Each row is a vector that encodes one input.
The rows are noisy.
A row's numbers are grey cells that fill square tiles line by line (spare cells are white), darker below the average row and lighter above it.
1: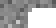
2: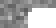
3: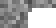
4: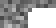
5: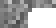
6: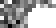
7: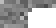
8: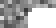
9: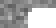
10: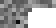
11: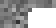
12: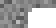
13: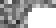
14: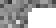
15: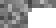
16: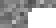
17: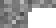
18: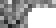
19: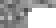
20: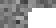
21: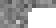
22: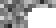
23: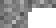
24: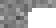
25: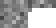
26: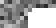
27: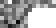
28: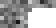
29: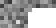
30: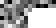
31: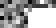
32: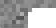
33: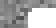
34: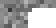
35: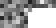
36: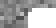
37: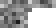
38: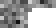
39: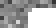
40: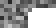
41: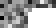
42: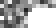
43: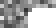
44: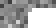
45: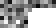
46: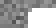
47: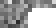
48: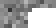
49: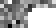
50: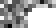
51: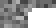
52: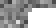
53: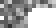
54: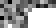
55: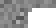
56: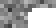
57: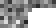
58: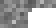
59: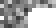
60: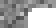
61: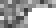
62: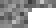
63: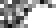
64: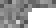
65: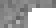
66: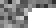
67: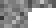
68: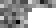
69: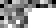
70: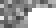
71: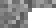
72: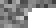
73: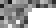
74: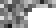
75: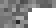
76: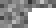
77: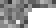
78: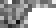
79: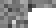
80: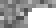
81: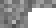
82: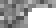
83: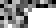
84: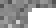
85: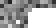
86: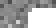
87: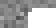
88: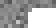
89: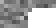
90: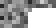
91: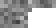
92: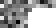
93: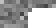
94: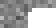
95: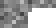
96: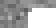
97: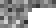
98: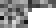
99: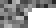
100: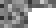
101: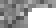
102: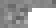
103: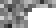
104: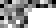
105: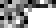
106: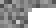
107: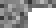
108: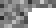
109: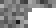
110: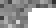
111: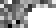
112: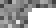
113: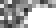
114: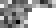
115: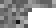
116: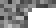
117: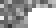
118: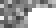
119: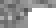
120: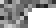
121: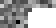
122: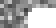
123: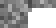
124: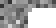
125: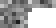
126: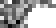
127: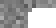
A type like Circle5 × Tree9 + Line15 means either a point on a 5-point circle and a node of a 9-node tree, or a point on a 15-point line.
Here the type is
Bool × (Tree9 + Unit) + Line6.
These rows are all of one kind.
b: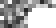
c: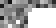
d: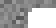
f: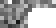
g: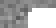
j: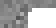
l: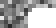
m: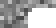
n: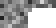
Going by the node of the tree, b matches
f and m.
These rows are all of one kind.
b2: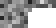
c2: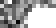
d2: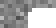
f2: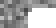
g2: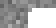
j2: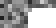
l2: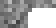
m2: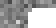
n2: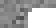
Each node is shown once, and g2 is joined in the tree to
f2.
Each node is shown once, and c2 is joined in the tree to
f2.
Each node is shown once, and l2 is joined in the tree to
b2, j2 and n2.
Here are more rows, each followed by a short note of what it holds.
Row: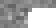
a node of a 9-node tree and a true/false value
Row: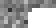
a true/false value
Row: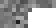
a point on a 6-point line
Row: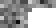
a point on a 6-point line
